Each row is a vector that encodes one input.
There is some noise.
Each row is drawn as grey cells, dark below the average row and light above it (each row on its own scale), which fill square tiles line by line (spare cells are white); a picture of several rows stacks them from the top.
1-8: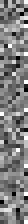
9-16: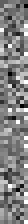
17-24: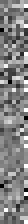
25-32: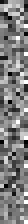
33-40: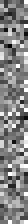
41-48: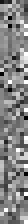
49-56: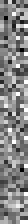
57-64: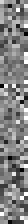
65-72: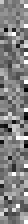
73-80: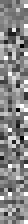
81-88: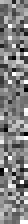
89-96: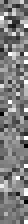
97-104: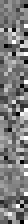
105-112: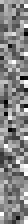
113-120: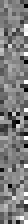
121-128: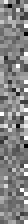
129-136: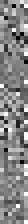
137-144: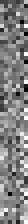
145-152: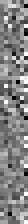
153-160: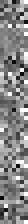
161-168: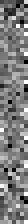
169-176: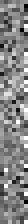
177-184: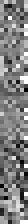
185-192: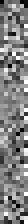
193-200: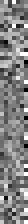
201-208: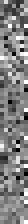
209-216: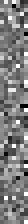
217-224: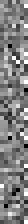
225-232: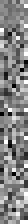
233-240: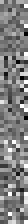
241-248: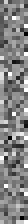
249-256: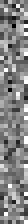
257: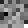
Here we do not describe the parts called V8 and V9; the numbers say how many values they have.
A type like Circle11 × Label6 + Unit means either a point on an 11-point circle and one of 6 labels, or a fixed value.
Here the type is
(Line6 + V9) × Line12 × V8.
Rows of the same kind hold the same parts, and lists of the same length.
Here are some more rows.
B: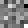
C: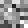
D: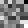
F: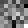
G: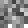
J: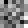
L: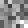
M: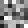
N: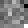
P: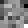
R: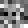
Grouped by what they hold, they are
B, F, G, J, N, P, R
C, D, L, M

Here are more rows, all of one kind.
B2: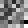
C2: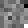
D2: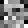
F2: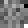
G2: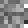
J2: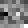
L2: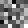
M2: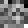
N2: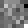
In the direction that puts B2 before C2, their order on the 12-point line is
B2, M2, C2, L2, G2, N2, F2, D2, J2.
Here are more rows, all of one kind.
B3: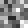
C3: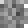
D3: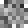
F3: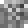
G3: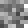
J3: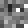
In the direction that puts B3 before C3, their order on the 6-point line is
B3, J3, F3, C3, G3, D3.
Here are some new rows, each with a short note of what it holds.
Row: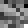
a point on a 12-point line, a value of V8 and a value of V9
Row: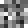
a point on a 6-point line, a point on a 12-point line and a value of V8
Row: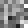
a point on a 6-point line, a point on a 12-point line and a value of V8
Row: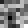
a point on a 12-point line, a value of V8 and a value of V9
